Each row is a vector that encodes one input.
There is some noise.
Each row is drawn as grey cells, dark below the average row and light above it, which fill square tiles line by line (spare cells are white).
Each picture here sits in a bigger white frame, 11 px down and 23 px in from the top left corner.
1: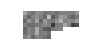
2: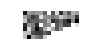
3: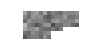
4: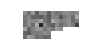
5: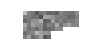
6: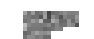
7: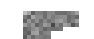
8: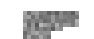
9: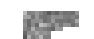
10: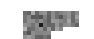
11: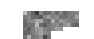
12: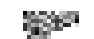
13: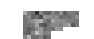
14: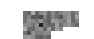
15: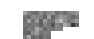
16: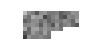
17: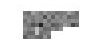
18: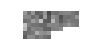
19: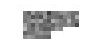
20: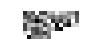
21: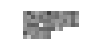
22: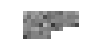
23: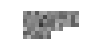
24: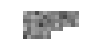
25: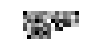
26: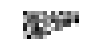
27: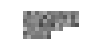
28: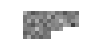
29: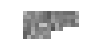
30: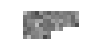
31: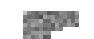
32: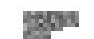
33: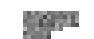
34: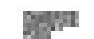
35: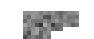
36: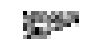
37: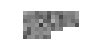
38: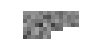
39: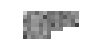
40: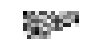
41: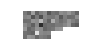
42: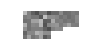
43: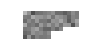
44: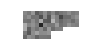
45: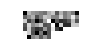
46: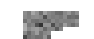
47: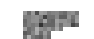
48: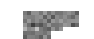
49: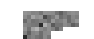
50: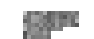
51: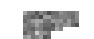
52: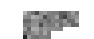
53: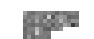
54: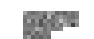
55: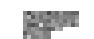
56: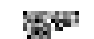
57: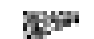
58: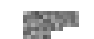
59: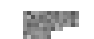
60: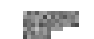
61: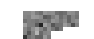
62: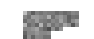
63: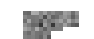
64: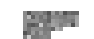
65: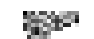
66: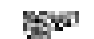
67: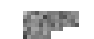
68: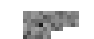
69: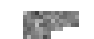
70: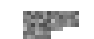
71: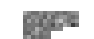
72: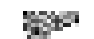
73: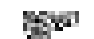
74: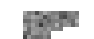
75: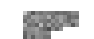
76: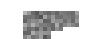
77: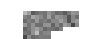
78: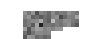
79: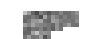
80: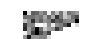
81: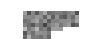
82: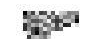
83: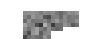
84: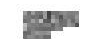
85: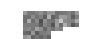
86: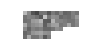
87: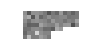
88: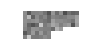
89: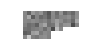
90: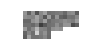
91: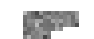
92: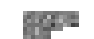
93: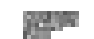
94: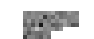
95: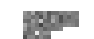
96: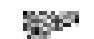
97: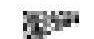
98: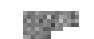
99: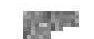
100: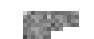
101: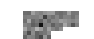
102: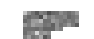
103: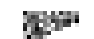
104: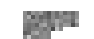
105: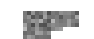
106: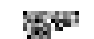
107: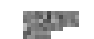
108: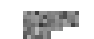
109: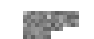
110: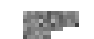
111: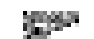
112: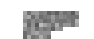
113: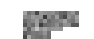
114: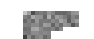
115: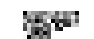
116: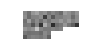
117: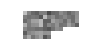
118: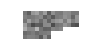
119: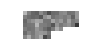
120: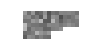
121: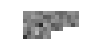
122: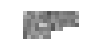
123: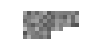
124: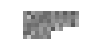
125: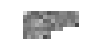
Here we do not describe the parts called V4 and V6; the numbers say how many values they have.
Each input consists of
either a point on a 5-point line, or three true/false values, a value of V4 and a value of V6.
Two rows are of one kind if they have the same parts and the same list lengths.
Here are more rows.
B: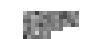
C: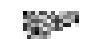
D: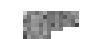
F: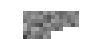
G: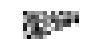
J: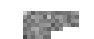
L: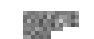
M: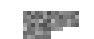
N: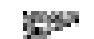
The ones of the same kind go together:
B, D, F, J, L, M
C, G, N

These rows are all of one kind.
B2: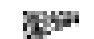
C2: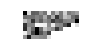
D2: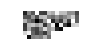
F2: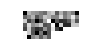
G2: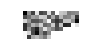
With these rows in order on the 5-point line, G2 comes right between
C2 and D2.
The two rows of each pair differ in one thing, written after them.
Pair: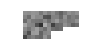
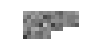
the value of V4
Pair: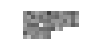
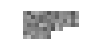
the value of V4
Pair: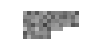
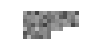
one of the three true/false values
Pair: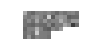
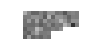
one of the three true/false values
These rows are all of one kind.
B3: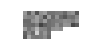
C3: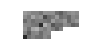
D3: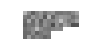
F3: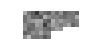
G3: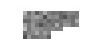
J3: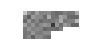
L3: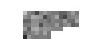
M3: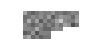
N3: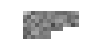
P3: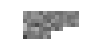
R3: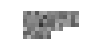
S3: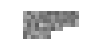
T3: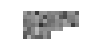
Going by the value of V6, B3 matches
G3, L3, R3 and T3.
